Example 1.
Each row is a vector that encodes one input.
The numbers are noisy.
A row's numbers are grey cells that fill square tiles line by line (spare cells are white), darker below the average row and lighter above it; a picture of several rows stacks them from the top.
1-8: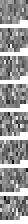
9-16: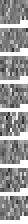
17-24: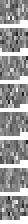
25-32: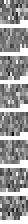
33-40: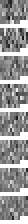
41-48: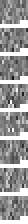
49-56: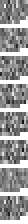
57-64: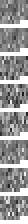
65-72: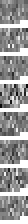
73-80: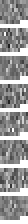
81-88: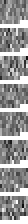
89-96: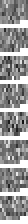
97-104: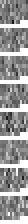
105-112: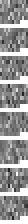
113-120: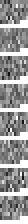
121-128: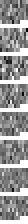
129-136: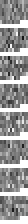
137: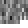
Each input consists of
either one of 6 labels, or three true/false values.
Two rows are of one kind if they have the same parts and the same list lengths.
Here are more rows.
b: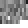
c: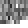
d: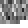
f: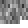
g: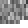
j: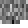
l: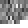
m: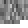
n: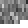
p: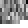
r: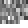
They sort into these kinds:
b, f, g, j, m, n, p, r
c, d, l

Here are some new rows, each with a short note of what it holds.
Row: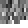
one of 6 labels
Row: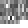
three true/false values
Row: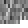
three true/false values
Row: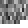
one of 6 labels
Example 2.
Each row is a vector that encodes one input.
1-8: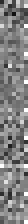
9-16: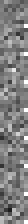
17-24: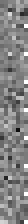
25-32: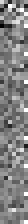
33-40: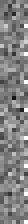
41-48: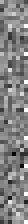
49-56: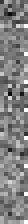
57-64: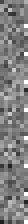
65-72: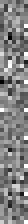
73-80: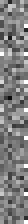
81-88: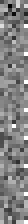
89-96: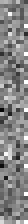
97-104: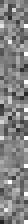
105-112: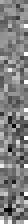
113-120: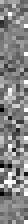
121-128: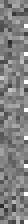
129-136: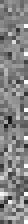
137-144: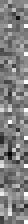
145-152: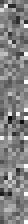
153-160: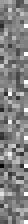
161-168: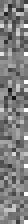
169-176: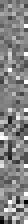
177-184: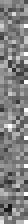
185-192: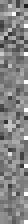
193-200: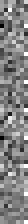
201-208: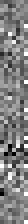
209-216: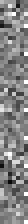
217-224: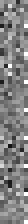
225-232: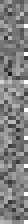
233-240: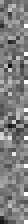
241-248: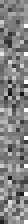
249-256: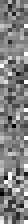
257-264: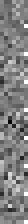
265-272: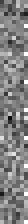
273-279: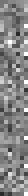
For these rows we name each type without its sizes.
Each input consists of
either a point on a circle, or a label.
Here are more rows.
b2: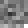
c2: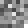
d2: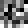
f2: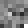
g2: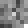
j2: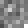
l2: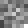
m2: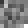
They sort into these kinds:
b2, c2, d2, g2, j2, l2, m2
f2

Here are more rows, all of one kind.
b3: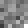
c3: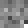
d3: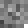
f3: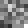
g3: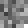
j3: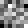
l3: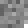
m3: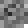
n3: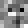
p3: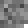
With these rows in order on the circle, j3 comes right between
c3 and d3.
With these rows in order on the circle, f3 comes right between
c3 and p3.
